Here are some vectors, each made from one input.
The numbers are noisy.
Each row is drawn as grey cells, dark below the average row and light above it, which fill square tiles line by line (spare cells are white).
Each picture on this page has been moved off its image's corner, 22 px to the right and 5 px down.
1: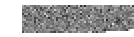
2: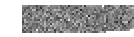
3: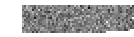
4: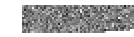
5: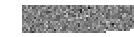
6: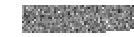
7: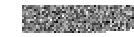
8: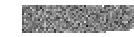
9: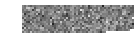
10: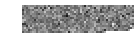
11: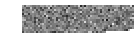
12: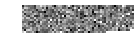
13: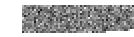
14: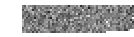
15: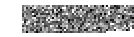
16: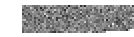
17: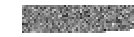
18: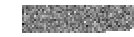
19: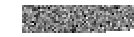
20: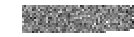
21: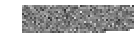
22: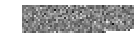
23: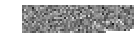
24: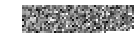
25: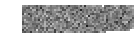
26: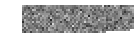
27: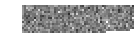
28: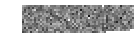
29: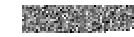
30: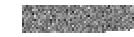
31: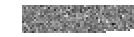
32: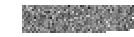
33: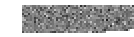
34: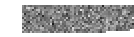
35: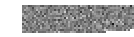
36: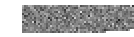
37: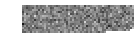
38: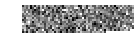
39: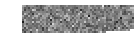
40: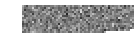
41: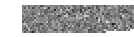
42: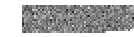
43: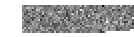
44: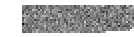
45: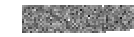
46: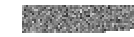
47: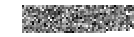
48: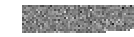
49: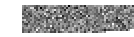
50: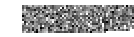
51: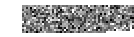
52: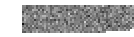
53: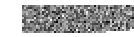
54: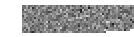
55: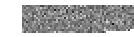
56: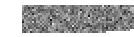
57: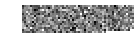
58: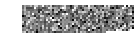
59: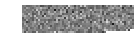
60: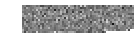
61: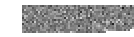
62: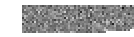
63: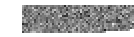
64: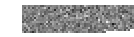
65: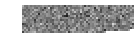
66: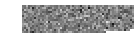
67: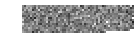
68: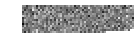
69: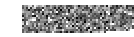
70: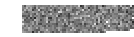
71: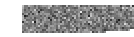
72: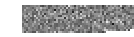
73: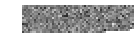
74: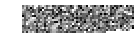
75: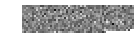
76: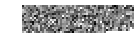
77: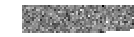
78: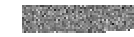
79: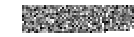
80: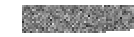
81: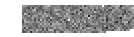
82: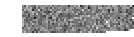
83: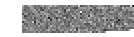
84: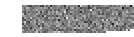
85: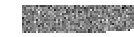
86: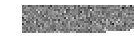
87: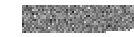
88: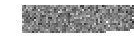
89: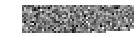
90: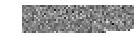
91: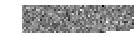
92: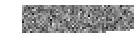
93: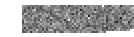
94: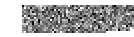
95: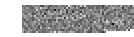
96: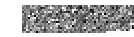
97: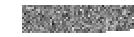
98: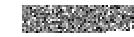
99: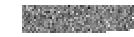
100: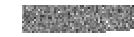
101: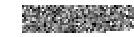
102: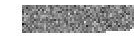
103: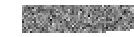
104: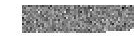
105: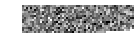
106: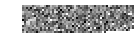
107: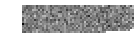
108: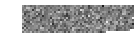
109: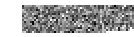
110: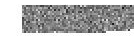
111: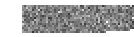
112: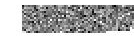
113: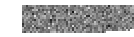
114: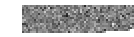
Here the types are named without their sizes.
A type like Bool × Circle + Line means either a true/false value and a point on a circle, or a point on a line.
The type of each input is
Bool × Bool × Bool × Bool + Tree × Tree.
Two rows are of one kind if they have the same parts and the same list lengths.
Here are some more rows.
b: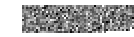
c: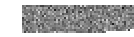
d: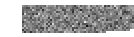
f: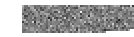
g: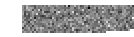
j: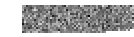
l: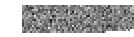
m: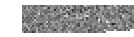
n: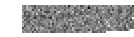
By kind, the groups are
b
c, d, f, g, j, l, m, n

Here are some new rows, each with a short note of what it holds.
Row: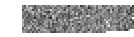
four true/false values
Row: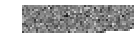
four true/false values
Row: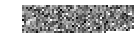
a node of each of two trees
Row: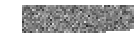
four true/false values
